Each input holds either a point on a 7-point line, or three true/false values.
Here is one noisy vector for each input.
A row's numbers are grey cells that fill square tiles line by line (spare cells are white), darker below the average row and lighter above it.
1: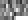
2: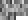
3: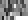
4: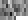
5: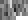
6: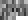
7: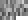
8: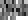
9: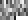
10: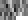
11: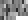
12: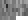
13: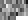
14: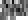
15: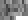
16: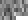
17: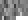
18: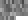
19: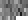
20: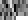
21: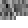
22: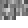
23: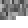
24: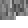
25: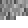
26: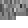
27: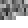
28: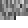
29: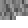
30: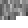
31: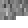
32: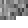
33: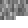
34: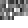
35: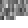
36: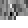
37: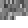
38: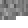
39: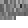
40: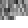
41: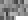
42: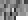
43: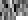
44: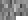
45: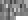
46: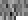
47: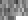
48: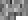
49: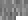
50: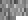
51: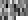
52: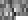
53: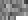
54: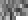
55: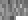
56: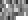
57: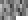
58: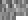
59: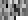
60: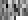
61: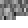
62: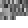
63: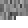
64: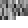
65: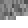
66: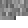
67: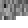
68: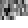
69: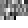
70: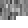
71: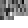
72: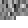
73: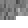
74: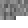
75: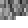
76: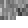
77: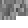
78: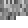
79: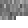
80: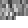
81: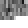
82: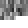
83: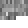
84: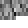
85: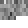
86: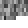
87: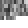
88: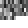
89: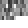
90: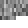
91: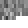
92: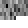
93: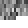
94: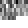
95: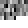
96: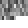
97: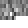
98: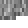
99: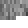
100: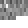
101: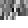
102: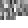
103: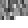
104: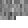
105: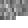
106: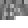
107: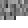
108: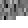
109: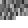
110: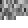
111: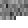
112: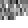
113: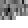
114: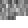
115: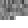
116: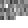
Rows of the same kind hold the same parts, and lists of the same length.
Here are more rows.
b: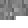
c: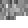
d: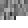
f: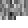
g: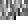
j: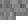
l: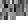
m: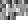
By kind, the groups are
b, c, d, f, j, l, m
g

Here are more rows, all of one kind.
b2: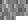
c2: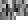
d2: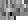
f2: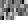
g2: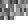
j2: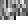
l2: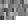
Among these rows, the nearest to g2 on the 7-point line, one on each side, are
b2 and d2.
